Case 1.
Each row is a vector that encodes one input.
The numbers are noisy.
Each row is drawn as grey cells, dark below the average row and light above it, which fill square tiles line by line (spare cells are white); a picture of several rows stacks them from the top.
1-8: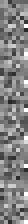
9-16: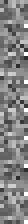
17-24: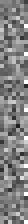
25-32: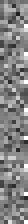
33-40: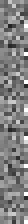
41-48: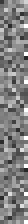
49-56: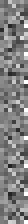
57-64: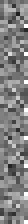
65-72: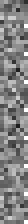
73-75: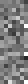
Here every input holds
four true/false values.
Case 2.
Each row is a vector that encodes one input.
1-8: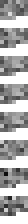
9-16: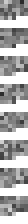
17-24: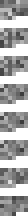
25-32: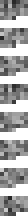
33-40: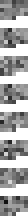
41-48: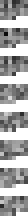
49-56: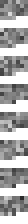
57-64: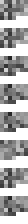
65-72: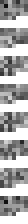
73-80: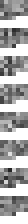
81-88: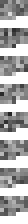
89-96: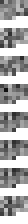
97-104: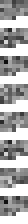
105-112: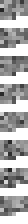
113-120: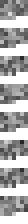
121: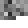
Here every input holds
a point on a 15-point line.
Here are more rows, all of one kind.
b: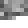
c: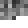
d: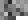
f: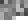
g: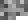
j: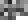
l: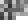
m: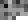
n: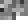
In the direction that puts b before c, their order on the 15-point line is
d, j, l, f, b, g, m, c, n.
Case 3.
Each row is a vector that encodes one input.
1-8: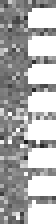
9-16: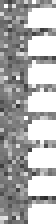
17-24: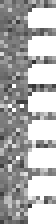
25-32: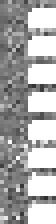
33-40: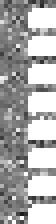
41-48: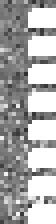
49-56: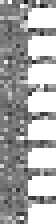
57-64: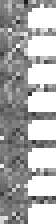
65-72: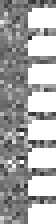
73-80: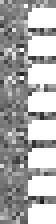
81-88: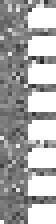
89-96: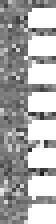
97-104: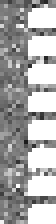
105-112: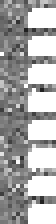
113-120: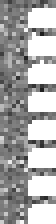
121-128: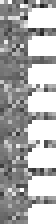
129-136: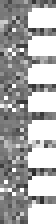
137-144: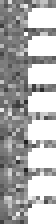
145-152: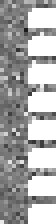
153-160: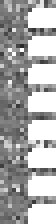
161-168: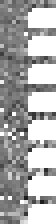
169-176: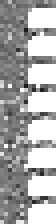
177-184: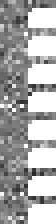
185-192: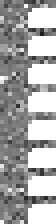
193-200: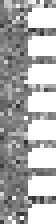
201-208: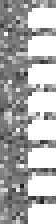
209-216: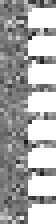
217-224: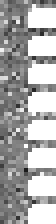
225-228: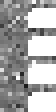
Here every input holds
either a fixed value, or a node of an 18-node tree.
